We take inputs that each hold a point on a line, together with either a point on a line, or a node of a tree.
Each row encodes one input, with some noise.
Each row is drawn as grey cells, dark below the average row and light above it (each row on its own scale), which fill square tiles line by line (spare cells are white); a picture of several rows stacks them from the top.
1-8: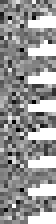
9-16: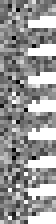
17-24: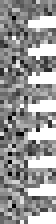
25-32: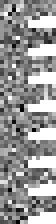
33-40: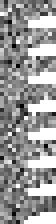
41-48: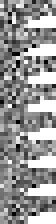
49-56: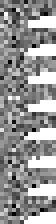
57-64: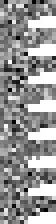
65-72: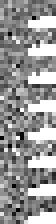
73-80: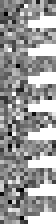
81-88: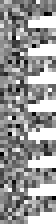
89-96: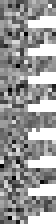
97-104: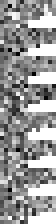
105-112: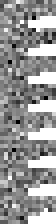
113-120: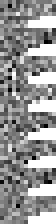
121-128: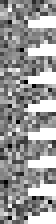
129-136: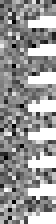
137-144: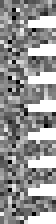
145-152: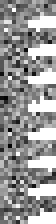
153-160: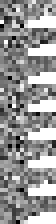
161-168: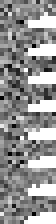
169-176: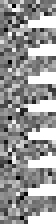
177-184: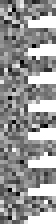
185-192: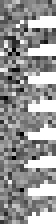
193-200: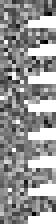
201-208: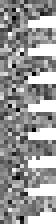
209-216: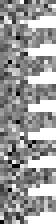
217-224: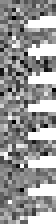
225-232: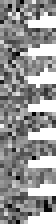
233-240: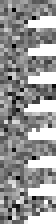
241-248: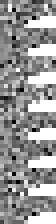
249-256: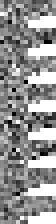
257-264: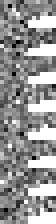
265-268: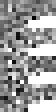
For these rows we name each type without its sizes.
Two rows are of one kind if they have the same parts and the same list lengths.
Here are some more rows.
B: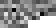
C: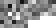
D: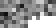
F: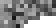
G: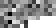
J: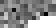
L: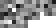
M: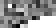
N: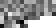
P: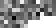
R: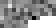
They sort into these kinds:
B, F, G, J, M, P, R
C, D, L, N

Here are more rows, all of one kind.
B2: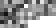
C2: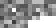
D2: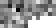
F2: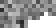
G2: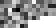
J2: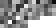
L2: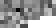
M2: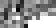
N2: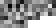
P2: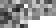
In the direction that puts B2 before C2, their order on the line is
L2, G2, F2, P2, B2, J2, N2, M2, C2, D2.
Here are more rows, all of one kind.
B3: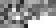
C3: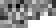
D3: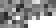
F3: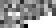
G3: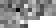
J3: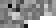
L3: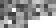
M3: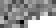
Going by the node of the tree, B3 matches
F3 and J3.
